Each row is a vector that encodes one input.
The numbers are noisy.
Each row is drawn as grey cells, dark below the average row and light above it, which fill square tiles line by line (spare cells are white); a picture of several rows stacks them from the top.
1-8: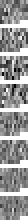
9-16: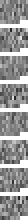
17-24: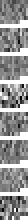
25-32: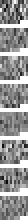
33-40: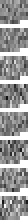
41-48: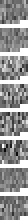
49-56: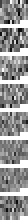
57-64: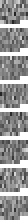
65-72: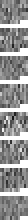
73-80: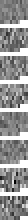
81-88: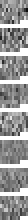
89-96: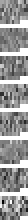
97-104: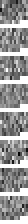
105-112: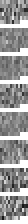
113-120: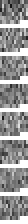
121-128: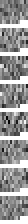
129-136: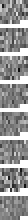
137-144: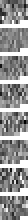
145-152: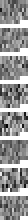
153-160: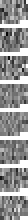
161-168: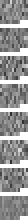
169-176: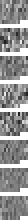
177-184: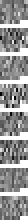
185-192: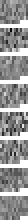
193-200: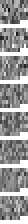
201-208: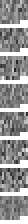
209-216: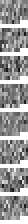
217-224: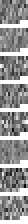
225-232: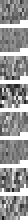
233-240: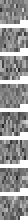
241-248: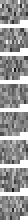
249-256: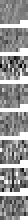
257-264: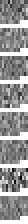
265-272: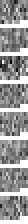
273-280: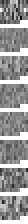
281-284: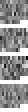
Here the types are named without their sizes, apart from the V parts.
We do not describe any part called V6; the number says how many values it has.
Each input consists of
a point on a line, together with either a node of a tree, or a list of values of V6.
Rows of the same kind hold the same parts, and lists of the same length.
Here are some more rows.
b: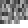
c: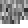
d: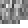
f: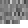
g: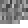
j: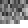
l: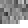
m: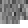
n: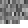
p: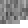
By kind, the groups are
b
c, g, j, p
d, f, m, n
l

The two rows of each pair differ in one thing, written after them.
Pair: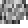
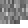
the value of V6 in item 2 of the list
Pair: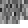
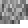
the value of V6 in item 2 of the list
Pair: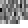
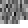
the value of V6 in item 1 of the list
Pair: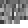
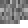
the place on the line
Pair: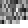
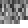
the value of V6 in item 1 of the list
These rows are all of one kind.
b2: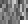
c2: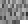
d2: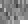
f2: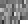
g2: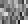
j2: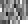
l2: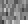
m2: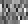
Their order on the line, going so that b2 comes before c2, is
l2, b2, c2, m2, f2, g2, d2, j2.
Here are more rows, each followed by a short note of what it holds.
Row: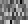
a point on a line, together with a list of two items
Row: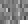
a point on a line, together with a list of two items
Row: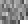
a point on a line and a node of a tree
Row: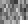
a point on a line, together with a list of one item
